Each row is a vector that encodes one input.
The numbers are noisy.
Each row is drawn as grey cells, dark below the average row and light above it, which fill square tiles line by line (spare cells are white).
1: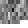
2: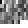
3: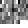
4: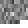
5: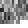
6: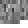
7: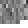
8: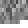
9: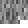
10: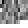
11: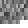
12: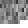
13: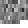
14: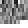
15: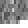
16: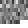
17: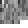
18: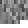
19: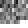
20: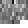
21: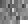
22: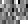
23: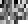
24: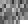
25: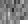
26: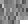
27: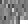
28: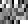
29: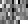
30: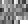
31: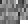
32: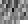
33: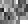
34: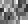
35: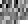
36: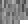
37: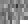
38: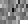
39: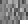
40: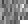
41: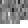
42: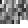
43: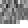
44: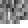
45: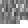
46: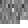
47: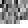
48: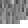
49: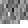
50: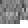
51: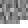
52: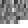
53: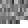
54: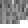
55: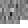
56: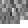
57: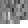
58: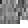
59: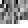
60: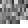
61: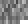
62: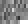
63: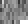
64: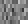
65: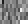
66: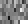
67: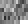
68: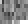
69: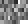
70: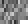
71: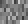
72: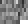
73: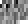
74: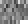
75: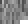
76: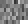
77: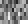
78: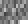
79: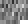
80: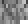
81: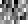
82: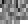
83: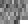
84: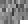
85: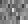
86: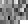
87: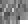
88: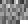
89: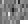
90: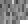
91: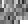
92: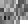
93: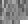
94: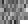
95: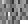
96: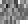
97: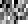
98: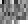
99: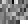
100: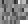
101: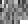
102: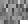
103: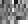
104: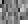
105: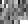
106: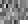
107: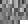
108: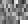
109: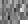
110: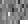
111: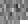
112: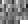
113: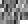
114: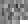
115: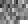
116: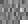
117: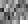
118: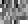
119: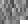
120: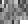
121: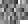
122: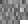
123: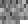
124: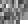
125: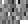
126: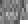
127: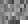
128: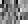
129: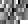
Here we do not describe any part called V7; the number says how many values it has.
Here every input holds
a value of V7, together with either a point on an 8-point circle and a true/false value, or a fixed value.
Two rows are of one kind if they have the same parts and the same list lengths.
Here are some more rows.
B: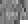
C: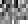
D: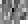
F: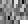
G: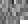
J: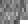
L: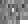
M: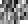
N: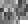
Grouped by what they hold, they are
B, J, L
C, D, F, G, M, N

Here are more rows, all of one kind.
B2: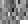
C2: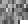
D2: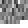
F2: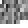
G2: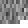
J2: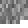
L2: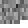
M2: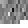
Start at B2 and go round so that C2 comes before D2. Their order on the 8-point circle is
B2, C2, M2, D2, L2, G2, J2, F2.
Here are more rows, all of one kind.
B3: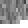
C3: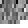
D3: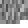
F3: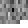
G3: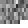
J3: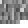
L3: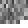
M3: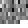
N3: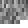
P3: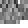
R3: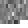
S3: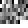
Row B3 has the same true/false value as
D3, G3, J3 and P3.
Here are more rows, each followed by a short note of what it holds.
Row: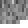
a value of V7
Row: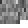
a value of V7
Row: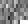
a point on an 8-point circle, a true/false value and a value of V7
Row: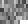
a point on an 8-point circle, a true/false value and a value of V7
